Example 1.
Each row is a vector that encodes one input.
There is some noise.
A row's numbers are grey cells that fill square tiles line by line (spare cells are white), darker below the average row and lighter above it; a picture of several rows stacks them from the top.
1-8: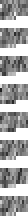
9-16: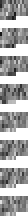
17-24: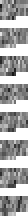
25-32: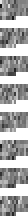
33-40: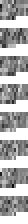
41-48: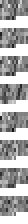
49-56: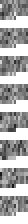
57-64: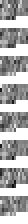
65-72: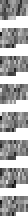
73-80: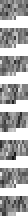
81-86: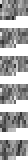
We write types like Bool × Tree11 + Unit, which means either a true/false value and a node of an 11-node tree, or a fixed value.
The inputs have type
Line7 + Line8.
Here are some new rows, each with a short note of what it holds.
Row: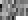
a point on a 7-point line
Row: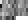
a point on a 7-point line
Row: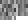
a point on an 8-point line
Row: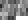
a point on a 7-point line
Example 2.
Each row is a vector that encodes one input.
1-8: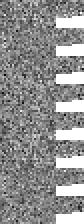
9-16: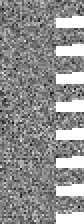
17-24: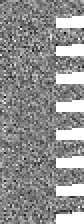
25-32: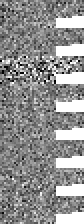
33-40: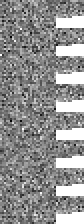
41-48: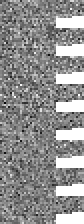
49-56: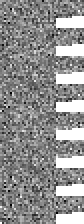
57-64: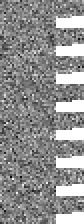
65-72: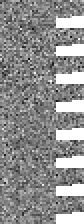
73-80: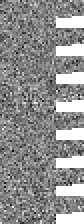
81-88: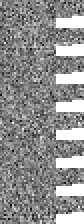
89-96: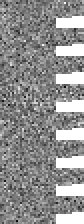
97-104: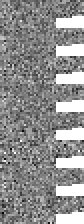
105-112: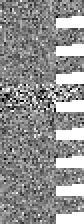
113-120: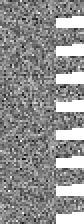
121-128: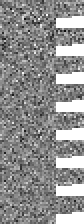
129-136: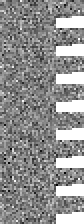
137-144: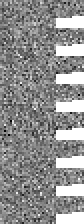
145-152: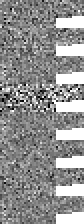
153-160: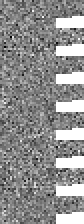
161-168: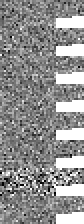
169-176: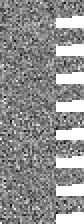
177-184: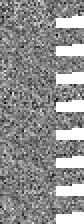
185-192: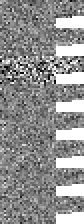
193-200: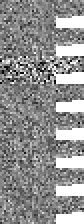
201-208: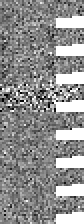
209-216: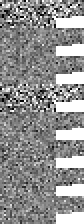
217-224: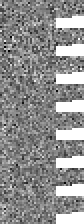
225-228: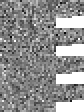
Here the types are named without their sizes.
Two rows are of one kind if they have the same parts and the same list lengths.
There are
3 kinds of row.
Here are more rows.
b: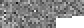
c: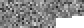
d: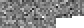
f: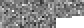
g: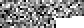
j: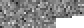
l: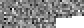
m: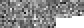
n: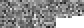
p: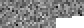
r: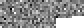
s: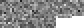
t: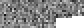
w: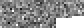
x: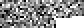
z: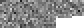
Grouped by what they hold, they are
b, f, m, n, s, w, z
c, d, j, l, p, r, t
g, x

